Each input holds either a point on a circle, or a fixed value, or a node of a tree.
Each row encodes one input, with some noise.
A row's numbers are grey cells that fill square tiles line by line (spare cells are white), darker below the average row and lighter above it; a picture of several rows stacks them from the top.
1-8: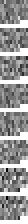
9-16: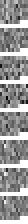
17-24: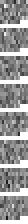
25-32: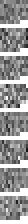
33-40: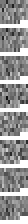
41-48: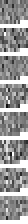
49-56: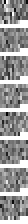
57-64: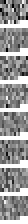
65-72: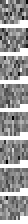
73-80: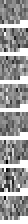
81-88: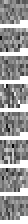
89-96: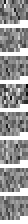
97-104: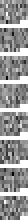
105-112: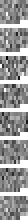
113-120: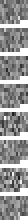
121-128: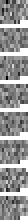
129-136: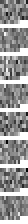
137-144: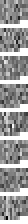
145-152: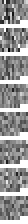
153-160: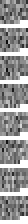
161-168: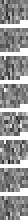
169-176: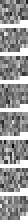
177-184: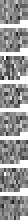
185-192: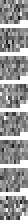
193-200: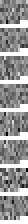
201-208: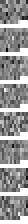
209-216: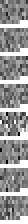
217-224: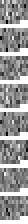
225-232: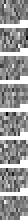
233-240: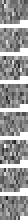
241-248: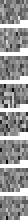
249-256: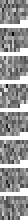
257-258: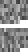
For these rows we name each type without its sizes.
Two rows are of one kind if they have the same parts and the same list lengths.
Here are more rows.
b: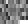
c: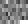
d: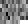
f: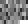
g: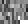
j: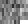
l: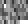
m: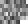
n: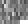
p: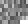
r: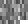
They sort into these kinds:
b, c, d, f, r
g
j, l, m, n, p

